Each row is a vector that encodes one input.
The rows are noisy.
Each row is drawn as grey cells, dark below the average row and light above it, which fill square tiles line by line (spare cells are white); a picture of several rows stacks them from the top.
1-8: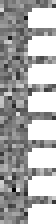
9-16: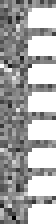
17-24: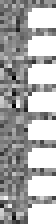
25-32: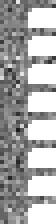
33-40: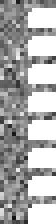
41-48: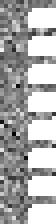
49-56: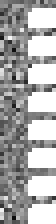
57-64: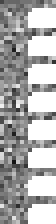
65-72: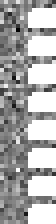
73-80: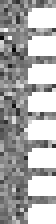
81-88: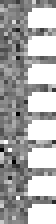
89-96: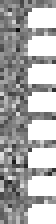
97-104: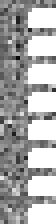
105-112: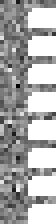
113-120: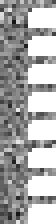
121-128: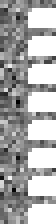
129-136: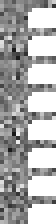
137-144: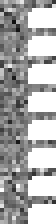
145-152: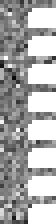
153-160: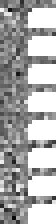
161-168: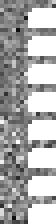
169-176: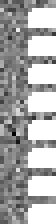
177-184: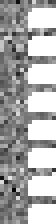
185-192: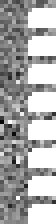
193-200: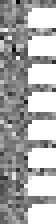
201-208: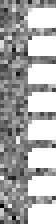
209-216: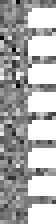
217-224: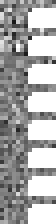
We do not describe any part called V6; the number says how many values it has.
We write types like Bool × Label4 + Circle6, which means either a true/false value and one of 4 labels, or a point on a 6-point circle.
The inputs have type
Bool × V6 + (Label8 + Tree7) × Line4.
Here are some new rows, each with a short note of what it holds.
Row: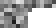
a true/false value and a value of V6
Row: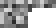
a true/false value and a value of V6
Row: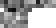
one of 8 labels and a point on a 4-point line
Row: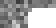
one of 8 labels and a point on a 4-point line
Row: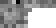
one of 8 labels and a point on a 4-point line
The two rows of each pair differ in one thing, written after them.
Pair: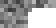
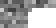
the place on the 4-point line
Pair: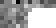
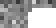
the label
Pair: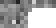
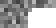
the label
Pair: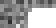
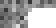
the label
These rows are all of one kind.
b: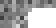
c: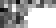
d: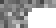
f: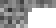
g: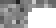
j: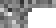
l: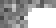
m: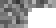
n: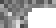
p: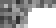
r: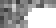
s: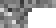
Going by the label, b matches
c, l and r.
